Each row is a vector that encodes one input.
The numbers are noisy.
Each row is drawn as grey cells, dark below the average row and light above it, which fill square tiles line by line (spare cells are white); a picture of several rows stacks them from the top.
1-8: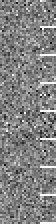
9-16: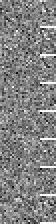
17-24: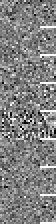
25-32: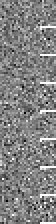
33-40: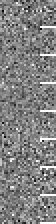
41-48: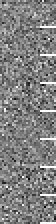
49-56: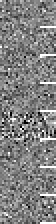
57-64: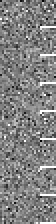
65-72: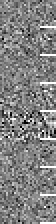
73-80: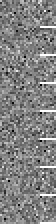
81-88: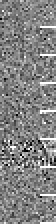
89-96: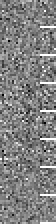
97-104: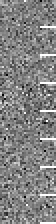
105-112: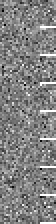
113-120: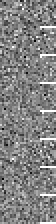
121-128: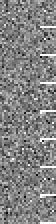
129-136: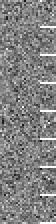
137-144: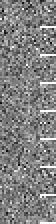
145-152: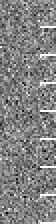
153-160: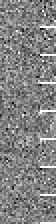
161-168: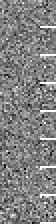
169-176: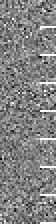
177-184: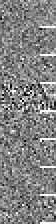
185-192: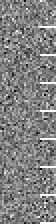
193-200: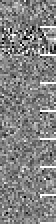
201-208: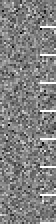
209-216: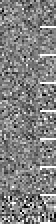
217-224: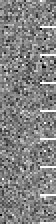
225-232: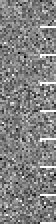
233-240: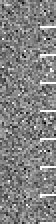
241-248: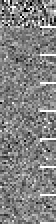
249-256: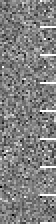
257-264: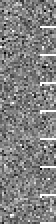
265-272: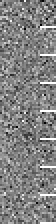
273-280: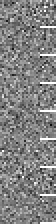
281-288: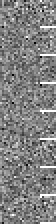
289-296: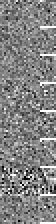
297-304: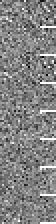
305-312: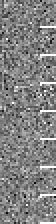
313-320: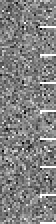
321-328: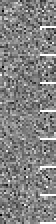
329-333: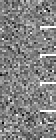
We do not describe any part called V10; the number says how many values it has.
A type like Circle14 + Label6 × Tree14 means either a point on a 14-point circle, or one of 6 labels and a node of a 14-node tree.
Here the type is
List2((Circle13 + Line9) × V10).
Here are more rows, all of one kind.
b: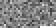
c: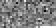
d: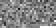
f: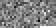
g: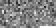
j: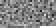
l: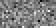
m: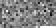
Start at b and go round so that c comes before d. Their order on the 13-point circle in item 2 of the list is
b, c, l, f, g, j, m, d.
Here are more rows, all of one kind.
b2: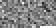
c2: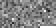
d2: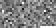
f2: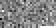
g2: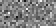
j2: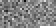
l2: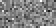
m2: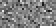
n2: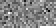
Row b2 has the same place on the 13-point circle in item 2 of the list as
c2, g2 and l2.
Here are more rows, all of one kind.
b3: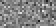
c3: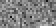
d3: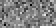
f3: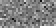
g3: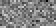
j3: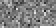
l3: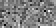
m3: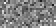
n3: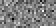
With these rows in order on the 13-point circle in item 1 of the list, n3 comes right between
j3 and m3.
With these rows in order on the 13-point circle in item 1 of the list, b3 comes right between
c3 and g3.
